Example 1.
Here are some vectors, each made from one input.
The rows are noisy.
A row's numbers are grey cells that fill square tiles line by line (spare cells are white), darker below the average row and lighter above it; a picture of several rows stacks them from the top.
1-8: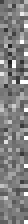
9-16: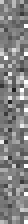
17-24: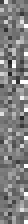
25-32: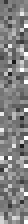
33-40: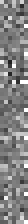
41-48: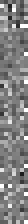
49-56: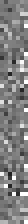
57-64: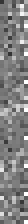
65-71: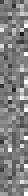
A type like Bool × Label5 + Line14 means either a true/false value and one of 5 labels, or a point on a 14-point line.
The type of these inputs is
List2(Line6).
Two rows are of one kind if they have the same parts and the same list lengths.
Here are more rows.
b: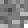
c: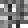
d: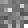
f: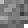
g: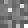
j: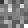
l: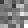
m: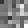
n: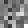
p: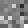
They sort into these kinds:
b, l, m, n
c
d, f, g, j, p

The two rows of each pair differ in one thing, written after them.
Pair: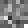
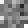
the place on the 6-point line in item 2 of the list
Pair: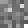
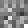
the place on the 6-point line in item 2 of the list
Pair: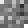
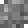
the place on the 6-point line in item 2 of the list
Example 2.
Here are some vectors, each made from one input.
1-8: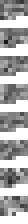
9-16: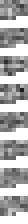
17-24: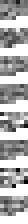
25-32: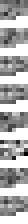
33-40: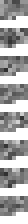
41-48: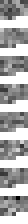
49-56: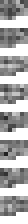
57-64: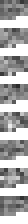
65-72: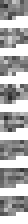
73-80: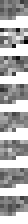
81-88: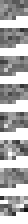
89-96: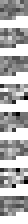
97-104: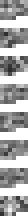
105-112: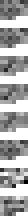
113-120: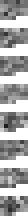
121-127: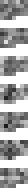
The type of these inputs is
List2(Line7).
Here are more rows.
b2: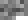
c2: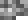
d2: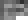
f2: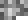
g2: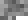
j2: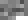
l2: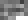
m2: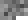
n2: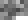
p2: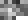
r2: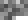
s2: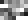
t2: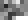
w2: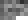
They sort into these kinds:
b2, d2, j2, l2, n2, r2, t2, w2
c2, f2, g2, m2, p2
s2

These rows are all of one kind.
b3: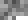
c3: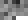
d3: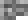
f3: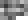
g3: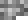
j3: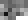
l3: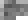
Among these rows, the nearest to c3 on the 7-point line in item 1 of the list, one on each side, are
b3 and j3.
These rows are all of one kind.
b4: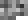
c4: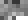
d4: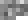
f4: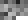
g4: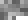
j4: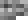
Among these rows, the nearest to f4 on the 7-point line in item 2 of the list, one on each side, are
c4 and g4.
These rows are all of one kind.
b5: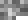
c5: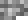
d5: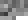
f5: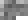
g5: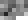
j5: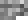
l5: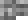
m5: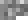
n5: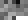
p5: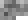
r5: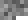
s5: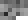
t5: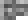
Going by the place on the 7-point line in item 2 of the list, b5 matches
c5, d5 and g5.
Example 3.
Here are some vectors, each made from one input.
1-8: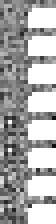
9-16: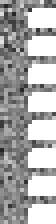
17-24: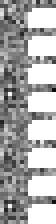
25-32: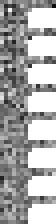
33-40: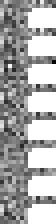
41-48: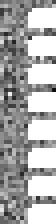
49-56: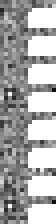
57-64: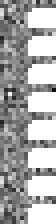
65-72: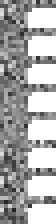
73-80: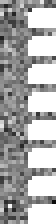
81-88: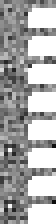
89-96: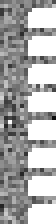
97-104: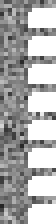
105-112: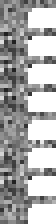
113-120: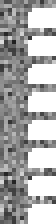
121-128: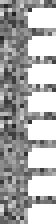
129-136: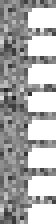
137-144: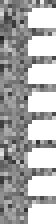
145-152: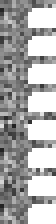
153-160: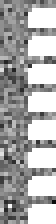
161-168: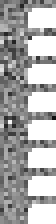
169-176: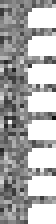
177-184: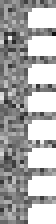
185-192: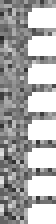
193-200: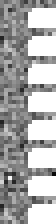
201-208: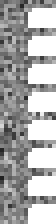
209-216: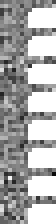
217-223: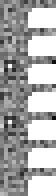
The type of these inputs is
Label4 + Line6.
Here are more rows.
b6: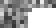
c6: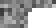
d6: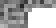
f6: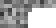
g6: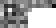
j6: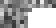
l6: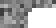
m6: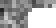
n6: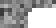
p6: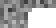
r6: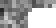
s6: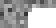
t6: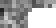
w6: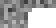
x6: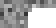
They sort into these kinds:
b6, g6, j6
c6, d6, f6, l6, m6, n6, p6, r6, s6, t6, w6, x6

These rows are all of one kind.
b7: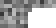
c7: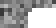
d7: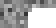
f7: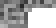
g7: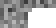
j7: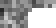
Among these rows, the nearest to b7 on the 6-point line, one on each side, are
c7 and d7.
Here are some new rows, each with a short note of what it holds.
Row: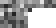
one of 4 labels
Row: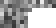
one of 4 labels
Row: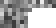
one of 4 labels
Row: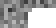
a point on a 6-point line
